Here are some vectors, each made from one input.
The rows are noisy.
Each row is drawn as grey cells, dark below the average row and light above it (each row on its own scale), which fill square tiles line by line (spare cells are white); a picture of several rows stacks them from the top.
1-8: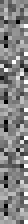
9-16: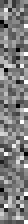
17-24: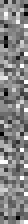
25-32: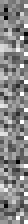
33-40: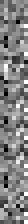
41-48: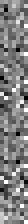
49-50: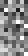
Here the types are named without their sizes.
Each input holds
a list of points on a line.
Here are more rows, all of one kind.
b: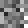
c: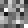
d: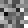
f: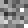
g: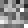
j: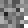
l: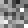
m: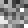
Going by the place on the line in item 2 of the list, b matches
d and j.
